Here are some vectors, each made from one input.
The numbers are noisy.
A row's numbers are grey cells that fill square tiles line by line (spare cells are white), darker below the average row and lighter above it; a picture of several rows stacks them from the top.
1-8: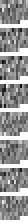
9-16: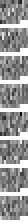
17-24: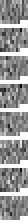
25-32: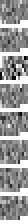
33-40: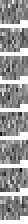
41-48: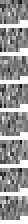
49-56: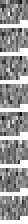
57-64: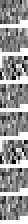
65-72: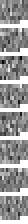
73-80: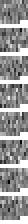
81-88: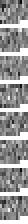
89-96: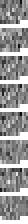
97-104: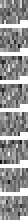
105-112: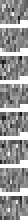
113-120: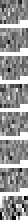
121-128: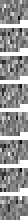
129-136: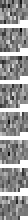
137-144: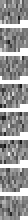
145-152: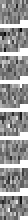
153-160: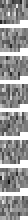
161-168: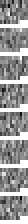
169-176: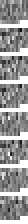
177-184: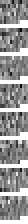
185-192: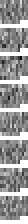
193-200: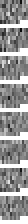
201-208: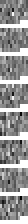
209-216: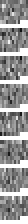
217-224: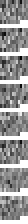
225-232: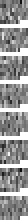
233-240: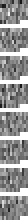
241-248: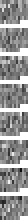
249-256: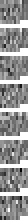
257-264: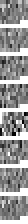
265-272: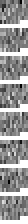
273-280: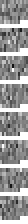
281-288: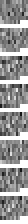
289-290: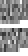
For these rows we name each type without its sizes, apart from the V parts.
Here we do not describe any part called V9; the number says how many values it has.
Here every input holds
a list of items, each a label and a value of V9.
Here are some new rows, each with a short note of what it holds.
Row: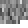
a list of two items
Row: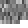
a list of two items
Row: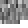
a list of two items
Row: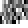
the empty list
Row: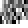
the empty list
